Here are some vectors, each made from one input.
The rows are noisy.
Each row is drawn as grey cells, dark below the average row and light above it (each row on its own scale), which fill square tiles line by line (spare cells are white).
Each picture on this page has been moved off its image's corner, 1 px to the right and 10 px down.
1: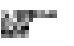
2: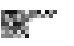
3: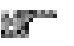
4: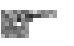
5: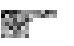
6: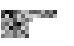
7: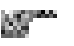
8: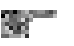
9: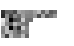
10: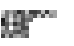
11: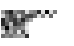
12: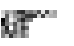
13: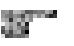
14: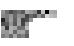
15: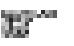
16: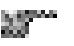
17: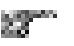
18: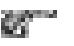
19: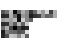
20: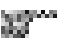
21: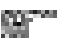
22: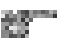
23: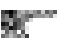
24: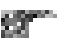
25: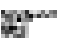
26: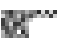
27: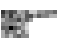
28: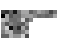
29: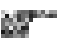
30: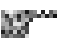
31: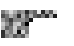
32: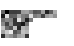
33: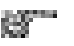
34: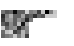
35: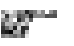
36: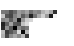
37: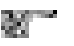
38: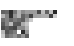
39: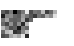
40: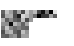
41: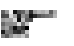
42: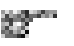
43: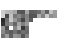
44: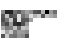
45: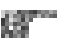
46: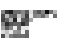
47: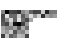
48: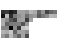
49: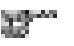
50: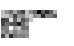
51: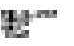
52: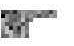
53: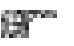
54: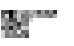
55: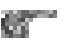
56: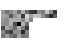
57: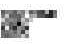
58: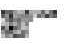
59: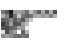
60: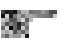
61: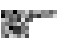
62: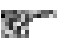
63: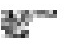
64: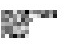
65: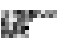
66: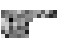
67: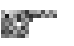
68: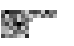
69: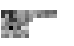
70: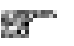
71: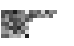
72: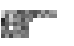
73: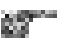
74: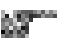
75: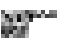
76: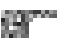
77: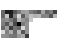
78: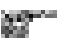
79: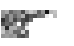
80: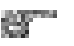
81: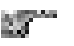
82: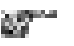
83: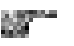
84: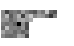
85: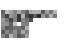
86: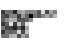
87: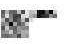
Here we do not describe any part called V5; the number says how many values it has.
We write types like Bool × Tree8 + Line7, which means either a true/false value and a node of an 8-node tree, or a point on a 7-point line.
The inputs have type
List2(Bool × V5).
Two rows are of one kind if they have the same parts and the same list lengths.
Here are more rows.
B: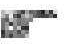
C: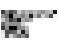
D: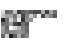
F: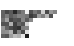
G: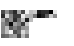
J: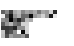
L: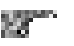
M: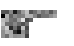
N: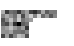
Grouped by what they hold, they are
B, G
C, F, J
D, L, M, N

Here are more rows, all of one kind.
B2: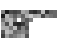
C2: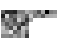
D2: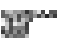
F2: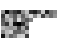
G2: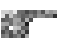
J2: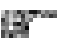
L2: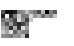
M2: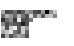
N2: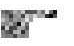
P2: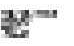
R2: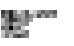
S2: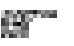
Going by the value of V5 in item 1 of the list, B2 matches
C2, J2 and L2.
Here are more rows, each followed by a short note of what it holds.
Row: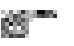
the empty list
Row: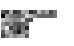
a list of two items
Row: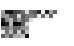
a list of one item
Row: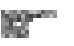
a list of one item
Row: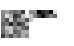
the empty list
